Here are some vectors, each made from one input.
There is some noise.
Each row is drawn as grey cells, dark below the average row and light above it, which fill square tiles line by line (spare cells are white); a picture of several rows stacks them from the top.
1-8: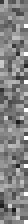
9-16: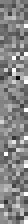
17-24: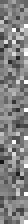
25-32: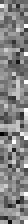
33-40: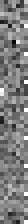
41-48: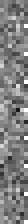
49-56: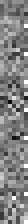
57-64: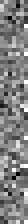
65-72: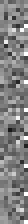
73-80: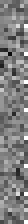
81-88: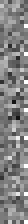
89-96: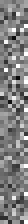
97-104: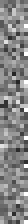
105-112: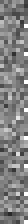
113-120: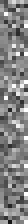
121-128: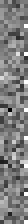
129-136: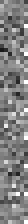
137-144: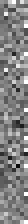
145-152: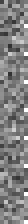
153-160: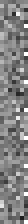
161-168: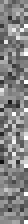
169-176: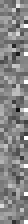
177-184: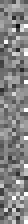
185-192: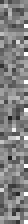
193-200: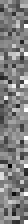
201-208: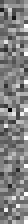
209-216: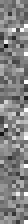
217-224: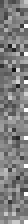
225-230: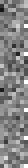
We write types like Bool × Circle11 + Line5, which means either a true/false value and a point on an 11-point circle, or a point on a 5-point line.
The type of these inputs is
Bool × Bool × Bool × Bool × Label6 + Circle6 + Unit.
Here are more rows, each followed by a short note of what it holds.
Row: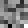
a point on a 6-point circle
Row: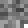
one of 6 labels and four true/false values
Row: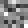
a point on a 6-point circle
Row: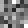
a point on a 6-point circle
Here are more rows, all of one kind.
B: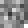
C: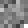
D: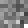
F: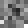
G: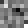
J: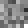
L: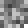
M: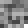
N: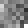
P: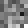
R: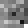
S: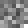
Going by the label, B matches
D, N, P and R.
